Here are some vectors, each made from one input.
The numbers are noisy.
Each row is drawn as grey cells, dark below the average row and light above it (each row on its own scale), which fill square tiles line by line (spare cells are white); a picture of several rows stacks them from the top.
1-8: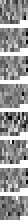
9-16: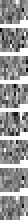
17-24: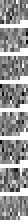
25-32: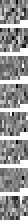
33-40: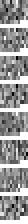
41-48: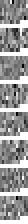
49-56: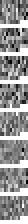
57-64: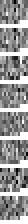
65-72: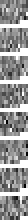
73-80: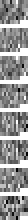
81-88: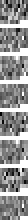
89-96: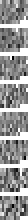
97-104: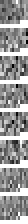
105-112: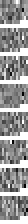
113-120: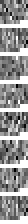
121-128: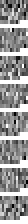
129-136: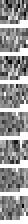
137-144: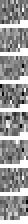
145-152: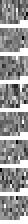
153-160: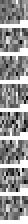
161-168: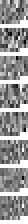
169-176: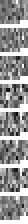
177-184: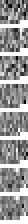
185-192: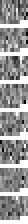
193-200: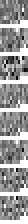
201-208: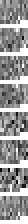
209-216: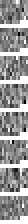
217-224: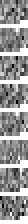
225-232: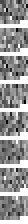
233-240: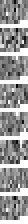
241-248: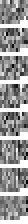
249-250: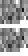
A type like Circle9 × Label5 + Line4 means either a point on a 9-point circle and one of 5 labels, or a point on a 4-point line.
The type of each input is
Bool × Bool × Bool × Bool + Label11.
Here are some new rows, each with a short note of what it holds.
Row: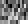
one of 11 labels
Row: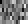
four true/false values
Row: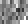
four true/false values
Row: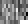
one of 11 labels
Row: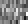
one of 11 labels
